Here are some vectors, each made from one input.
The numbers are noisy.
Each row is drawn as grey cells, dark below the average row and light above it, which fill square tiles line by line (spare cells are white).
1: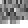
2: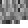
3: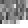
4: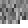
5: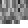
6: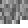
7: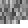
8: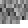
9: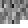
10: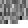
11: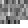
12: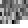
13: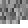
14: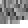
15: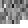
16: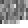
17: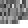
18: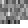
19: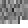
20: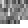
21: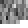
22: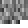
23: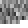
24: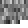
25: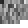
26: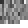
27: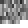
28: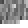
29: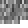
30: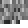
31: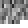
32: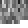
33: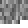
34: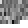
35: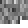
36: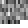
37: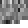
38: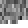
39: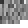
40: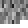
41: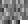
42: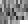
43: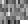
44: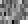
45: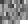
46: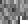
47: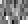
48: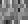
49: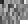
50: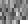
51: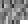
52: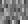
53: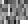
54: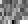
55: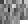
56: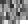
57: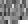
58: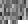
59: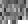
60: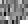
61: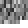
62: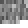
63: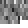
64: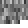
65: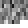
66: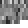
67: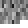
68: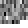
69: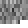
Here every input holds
either a point on a 5-point circle, or a point on a 6-point line.
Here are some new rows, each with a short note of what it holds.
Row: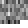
a point on a 6-point line
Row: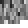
a point on a 5-point circle
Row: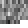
a point on a 6-point line
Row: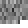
a point on a 6-point line
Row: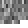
a point on a 6-point line
